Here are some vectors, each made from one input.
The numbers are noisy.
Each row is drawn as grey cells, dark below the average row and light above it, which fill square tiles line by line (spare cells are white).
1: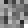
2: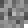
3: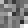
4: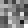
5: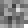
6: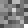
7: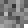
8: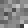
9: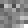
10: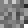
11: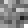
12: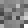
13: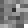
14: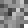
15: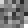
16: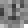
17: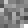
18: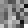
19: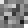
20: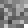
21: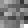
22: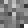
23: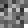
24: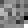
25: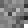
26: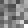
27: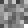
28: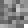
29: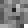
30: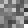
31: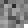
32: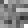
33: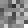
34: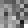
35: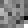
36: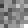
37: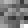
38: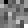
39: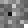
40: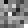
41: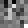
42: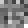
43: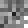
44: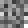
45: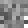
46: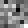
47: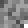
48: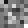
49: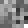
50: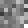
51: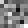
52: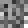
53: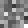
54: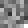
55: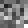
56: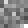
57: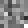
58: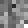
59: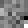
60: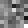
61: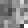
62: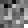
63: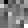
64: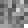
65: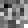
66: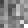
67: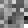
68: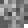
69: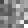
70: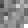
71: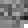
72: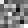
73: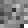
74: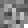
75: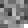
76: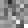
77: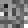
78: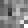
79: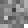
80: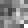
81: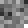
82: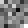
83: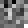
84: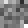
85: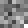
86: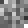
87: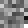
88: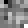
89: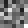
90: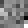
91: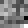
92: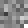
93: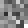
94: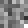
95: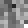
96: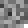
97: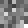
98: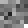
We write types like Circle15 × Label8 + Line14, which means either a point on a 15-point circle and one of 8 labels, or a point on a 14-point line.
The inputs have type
(Bool × Bool × Bool × Bool + Tree9) × Tree9.
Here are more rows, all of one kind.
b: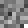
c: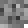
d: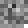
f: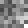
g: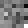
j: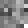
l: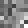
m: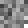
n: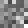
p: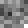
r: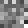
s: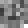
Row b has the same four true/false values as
f, l, m and p.
